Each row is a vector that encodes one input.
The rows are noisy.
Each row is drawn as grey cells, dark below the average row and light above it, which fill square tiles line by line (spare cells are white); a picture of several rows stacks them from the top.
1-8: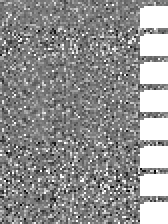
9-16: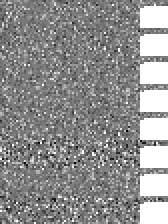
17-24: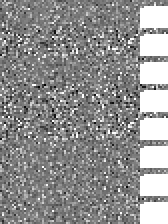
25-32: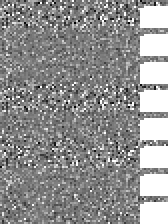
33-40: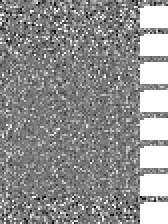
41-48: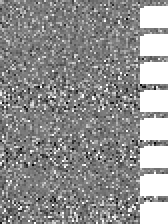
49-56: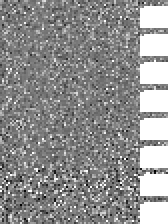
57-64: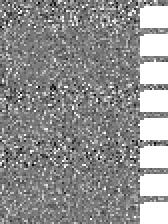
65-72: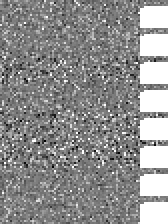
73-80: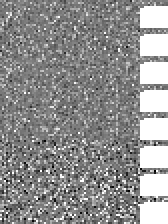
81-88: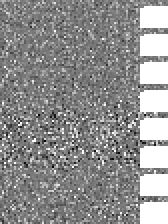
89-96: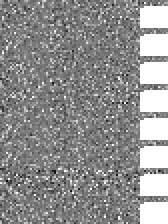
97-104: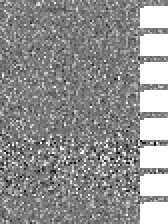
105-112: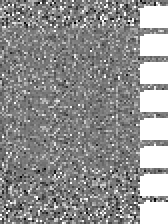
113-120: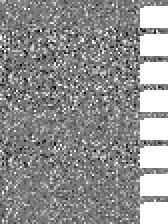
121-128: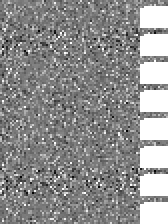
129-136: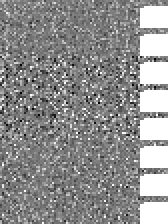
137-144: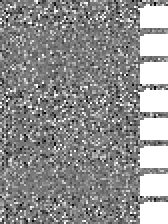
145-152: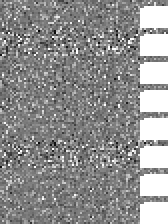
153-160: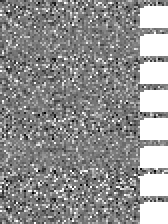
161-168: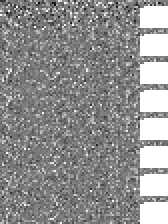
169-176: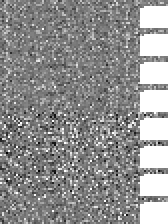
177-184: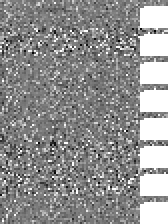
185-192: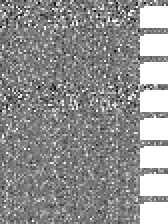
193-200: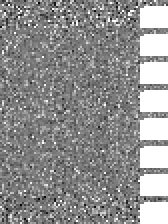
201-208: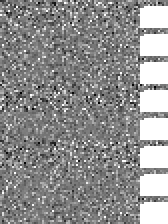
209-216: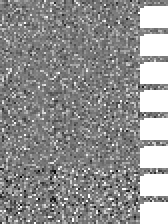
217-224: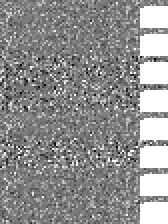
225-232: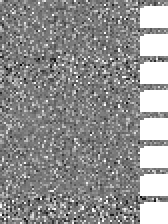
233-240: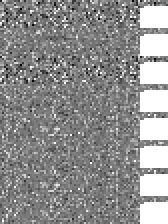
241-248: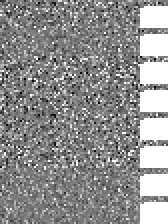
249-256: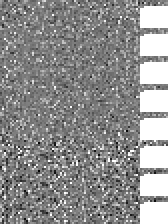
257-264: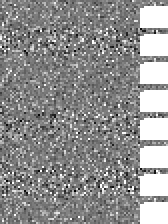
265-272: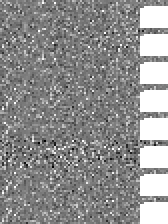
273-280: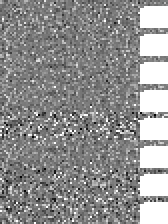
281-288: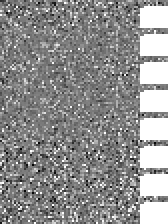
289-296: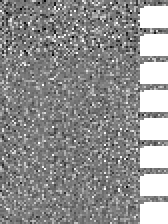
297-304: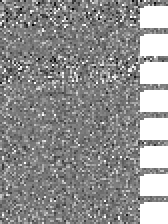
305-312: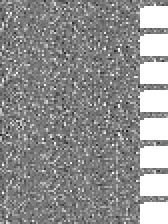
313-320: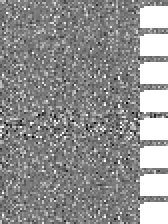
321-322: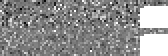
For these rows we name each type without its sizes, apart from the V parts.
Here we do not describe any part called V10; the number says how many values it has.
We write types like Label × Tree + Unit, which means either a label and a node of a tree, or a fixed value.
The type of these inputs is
Bool × (Line + V10) + Tree.
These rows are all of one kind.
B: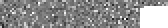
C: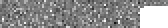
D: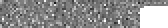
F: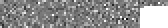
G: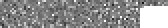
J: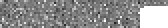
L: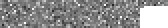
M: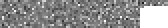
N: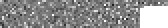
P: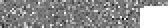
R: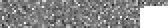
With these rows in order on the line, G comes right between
D and N.
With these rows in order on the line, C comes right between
J and M.
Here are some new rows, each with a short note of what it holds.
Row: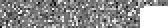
a node of a tree
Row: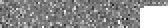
a point on a line and a true/false value
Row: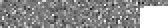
a point on a line and a true/false value
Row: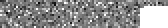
a node of a tree
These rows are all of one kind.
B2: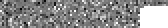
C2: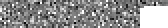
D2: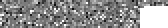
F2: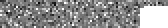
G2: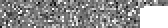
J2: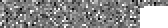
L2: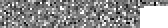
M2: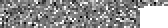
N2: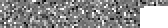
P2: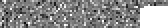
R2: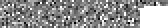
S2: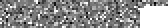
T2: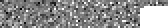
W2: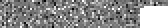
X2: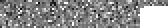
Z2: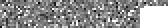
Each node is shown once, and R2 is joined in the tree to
L2.
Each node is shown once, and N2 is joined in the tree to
C2 and W2.
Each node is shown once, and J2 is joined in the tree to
D2 and P2.
